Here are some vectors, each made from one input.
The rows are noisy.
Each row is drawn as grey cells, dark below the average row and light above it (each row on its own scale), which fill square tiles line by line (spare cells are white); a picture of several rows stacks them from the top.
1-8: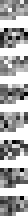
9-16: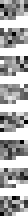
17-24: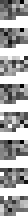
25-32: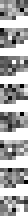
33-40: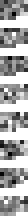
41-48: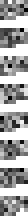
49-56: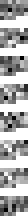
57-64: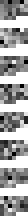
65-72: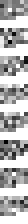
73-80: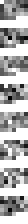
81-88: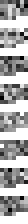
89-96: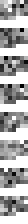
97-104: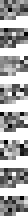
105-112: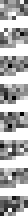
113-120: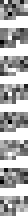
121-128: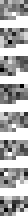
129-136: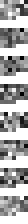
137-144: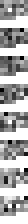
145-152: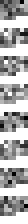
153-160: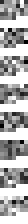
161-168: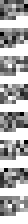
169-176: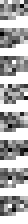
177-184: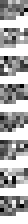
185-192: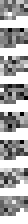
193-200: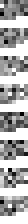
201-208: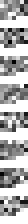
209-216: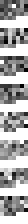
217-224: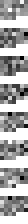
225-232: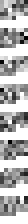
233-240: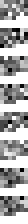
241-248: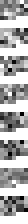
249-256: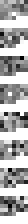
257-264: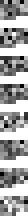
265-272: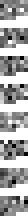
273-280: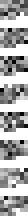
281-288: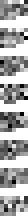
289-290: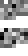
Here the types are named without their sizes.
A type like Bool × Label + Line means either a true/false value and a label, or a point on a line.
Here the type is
(Bool × Bool × Bool × Bool + Unit) × (Circle × Label + Unit).
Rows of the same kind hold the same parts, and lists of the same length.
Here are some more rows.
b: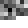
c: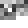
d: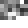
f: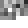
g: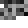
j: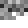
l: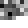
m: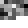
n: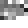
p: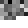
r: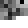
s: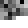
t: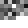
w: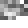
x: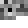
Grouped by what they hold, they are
b
c, f, m, t
d, j, n, w, x
g, l, p, r, s

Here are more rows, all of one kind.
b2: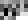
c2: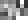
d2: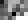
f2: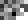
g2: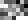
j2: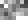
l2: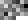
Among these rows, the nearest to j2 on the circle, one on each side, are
d2 and f2.
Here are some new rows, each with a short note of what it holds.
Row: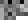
four true/false values
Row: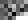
a point on a circle, a label and four true/false values
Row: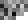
a point on a circle, a label and four true/false values
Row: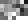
a point on a circle and a label
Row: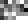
a point on a circle and a label
